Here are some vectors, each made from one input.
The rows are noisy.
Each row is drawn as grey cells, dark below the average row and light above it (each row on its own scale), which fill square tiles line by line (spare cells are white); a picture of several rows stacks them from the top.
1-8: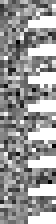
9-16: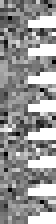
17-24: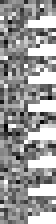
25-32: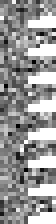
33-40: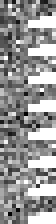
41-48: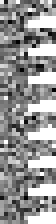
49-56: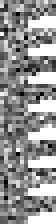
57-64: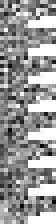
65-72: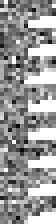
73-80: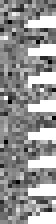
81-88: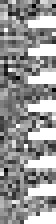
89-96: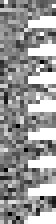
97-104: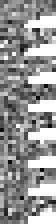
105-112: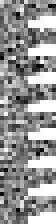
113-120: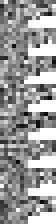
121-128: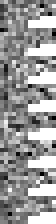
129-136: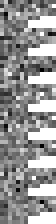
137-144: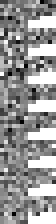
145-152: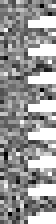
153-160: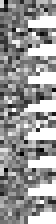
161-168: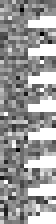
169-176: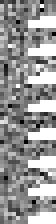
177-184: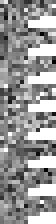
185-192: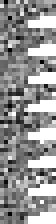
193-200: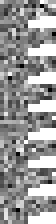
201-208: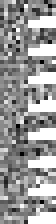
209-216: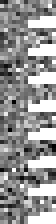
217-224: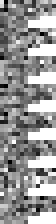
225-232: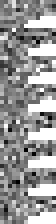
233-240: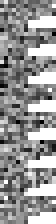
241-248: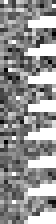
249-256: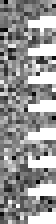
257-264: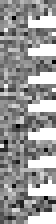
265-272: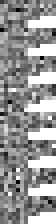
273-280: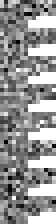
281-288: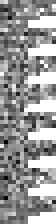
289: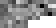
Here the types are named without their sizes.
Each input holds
a list of points on a line.
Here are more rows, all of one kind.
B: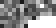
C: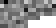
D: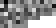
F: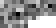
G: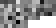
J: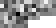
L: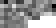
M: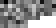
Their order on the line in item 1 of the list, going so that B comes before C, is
L, B, F, J, G, C, D, M.
